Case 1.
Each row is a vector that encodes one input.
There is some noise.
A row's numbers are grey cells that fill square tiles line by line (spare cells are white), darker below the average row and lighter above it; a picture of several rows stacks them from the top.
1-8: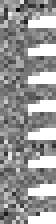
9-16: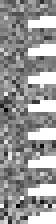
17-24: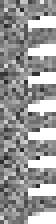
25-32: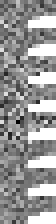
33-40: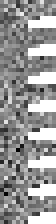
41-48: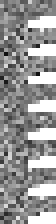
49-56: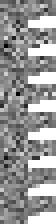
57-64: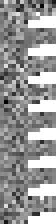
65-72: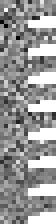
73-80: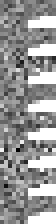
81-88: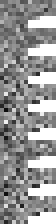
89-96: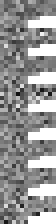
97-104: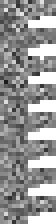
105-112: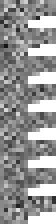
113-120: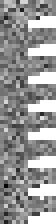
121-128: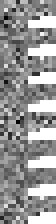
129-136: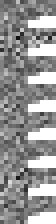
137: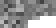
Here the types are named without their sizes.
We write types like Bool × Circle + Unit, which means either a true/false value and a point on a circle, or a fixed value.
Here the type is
Bool × Bool × Bool × Bool + Line + Tree.
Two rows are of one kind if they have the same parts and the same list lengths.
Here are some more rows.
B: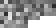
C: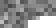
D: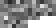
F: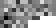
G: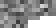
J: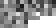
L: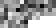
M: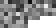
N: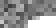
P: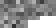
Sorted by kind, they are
B, J, L, M
C, D, G, N, P
F

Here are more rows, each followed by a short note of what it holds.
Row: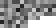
a point on a line
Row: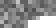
four true/false values
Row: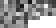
a point on a line
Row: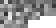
a point on a line
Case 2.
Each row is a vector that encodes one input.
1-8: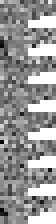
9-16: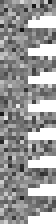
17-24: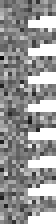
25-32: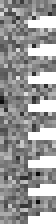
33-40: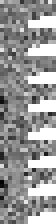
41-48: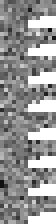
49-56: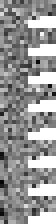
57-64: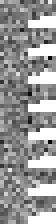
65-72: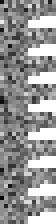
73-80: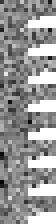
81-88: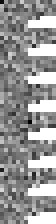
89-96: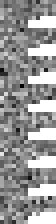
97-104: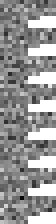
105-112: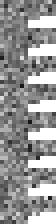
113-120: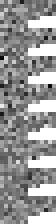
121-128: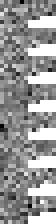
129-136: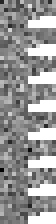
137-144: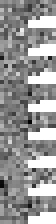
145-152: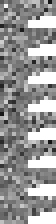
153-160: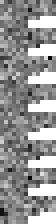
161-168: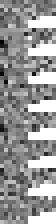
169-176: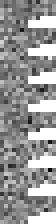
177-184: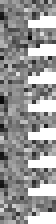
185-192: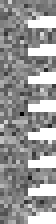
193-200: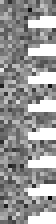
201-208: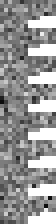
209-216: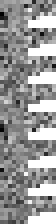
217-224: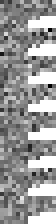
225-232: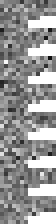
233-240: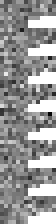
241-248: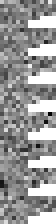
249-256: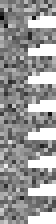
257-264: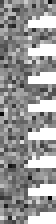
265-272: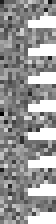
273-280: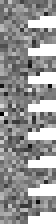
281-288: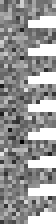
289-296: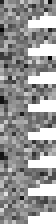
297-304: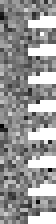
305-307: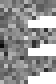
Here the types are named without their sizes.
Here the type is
Bool × Bool × Bool × Bool + Line × Line + Tree + Unit.
